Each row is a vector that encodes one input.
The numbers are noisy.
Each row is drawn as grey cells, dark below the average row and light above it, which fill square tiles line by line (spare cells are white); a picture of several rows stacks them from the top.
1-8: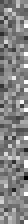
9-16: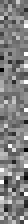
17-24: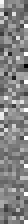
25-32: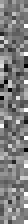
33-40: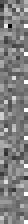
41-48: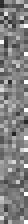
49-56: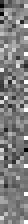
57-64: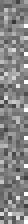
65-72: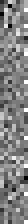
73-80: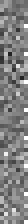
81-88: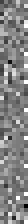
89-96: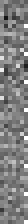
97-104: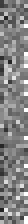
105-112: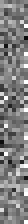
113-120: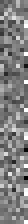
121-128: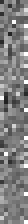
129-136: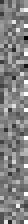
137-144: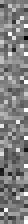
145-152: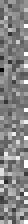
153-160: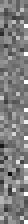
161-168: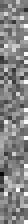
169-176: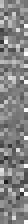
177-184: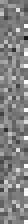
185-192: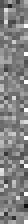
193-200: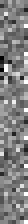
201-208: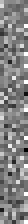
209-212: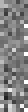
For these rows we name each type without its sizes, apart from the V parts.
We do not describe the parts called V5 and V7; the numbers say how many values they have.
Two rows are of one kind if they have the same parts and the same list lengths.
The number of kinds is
6.
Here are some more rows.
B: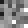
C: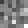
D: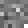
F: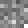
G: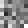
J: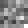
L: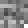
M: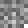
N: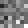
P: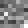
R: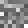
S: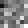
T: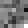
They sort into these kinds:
B, C, F, G, L, M
D, R
J
N, S
P
T

